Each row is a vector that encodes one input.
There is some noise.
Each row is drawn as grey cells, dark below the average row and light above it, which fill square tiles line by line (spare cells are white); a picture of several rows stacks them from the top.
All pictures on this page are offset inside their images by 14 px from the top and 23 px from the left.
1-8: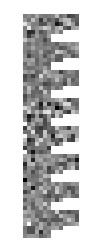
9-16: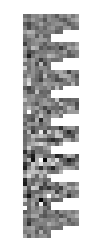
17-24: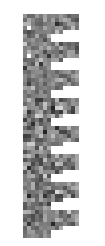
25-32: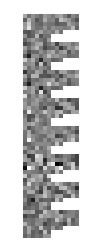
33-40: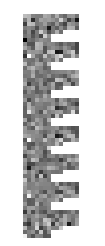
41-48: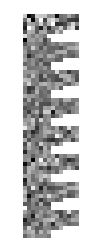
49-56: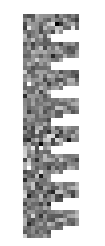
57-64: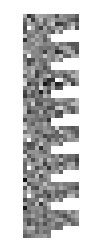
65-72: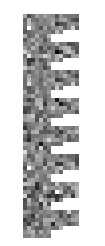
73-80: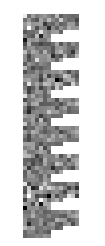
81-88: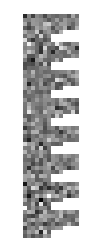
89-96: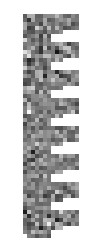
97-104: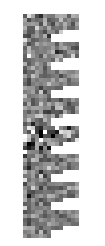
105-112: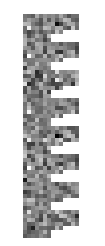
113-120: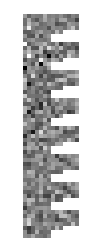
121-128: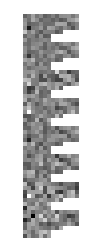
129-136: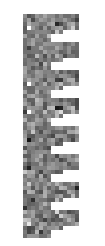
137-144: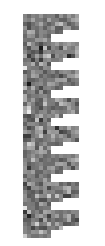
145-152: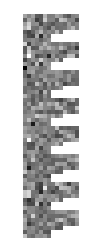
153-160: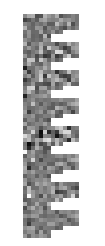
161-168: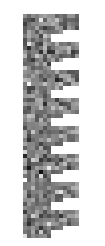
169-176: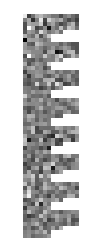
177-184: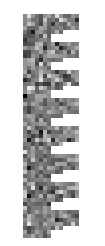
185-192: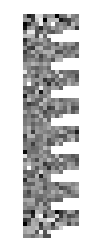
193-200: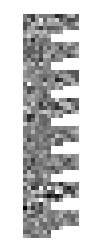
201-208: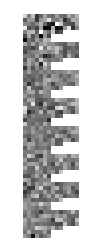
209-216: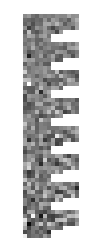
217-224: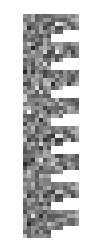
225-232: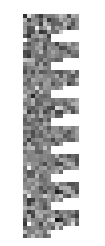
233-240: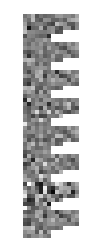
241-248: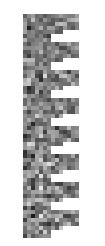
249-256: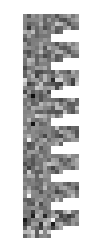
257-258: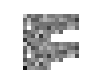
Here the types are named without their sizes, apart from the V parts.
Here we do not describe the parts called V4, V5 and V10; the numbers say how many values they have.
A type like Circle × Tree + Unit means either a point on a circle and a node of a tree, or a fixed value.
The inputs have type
Bool × V5 + Circle + List(Line) + V4 × V10.
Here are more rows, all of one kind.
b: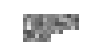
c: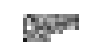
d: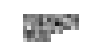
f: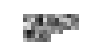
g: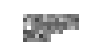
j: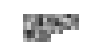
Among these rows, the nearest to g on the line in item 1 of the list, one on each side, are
c and f.
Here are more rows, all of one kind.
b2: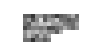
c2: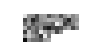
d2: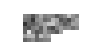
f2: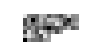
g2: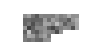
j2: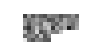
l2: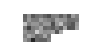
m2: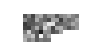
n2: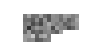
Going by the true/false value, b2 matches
j2 and l2.
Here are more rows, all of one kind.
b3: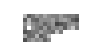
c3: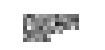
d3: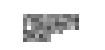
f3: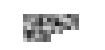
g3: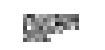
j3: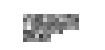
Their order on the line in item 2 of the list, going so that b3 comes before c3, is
b3, j3, f3, d3, g3, c3.
